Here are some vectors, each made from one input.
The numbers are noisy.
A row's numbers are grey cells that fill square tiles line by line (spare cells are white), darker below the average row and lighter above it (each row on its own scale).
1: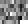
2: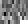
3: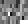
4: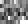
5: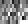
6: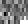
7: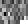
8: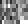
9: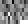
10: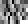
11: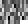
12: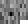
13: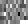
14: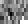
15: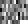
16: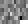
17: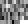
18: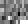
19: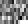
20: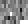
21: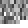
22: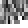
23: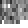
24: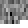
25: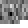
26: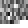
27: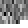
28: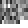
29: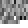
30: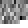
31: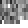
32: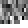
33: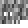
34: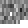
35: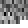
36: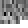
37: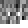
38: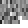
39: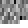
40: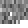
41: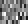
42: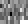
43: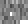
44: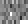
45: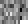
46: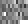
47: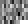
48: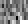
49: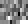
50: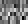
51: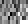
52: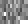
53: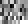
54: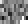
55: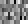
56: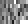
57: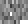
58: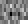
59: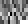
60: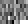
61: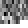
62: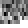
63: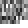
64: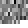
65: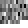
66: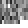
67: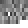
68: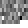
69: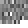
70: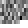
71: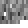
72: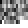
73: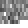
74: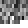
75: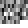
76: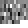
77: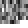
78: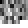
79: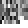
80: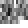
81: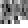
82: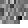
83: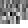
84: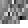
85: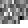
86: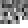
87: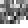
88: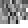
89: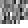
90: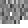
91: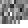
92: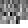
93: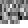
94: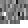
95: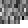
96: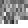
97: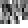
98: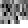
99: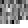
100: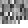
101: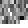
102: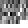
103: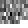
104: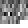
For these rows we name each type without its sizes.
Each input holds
a list of points on a line.
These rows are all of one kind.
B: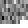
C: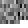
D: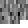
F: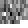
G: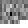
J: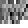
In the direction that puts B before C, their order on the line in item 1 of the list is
B, J, D, C, G, F.
